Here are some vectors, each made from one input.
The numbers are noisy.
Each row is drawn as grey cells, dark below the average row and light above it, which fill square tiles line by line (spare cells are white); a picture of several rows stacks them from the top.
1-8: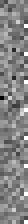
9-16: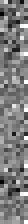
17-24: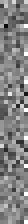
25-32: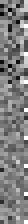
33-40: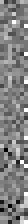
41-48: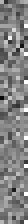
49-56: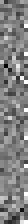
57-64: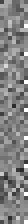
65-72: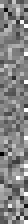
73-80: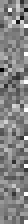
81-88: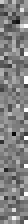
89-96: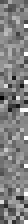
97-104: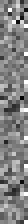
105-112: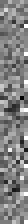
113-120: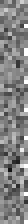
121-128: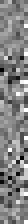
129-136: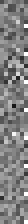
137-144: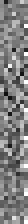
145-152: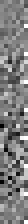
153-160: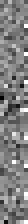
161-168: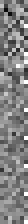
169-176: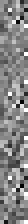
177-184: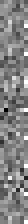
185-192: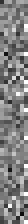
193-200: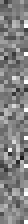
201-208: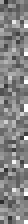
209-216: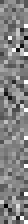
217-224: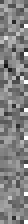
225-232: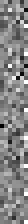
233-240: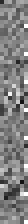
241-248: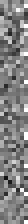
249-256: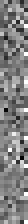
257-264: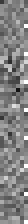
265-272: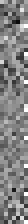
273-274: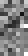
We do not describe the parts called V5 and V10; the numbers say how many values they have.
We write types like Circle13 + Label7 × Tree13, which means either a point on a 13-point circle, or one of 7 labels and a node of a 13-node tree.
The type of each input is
Label9 + (Line7 + V5) × V10 + Line8.
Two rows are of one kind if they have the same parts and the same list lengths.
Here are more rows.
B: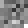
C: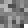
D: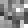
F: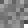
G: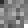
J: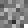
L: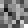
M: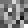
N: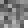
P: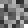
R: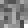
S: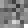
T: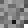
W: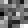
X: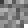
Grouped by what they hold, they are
B, C, F, S, T
D, W
G, J, N, R, X
L, M, P

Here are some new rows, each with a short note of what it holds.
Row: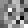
a point on an 8-point line
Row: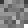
a point on a 7-point line and a value of V10
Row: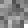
a point on a 7-point line and a value of V10
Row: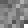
a value of V5 and a value of V10
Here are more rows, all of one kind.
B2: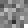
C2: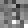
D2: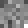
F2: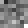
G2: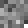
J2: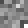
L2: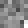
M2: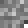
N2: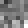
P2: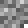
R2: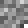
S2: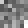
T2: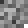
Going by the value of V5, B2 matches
D2, L2, N2 and S2.
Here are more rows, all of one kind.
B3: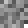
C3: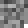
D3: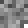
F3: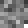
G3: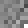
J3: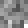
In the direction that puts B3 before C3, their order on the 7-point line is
D3, B3, F3, G3, J3, C3.
